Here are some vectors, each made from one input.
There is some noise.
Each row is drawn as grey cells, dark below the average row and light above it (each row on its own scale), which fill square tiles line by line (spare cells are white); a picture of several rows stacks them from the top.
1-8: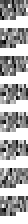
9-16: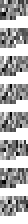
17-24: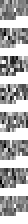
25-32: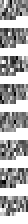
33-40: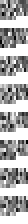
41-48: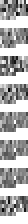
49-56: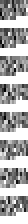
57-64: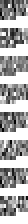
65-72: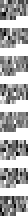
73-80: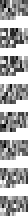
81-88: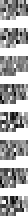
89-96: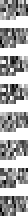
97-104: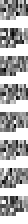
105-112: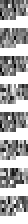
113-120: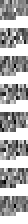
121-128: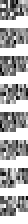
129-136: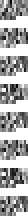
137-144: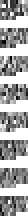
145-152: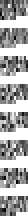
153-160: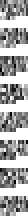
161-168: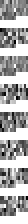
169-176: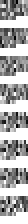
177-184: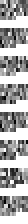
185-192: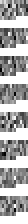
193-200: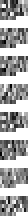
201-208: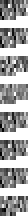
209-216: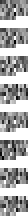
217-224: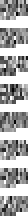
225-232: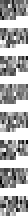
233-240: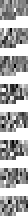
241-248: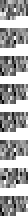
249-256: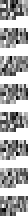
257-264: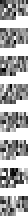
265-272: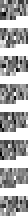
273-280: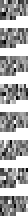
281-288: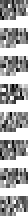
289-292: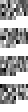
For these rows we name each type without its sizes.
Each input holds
four true/false values.
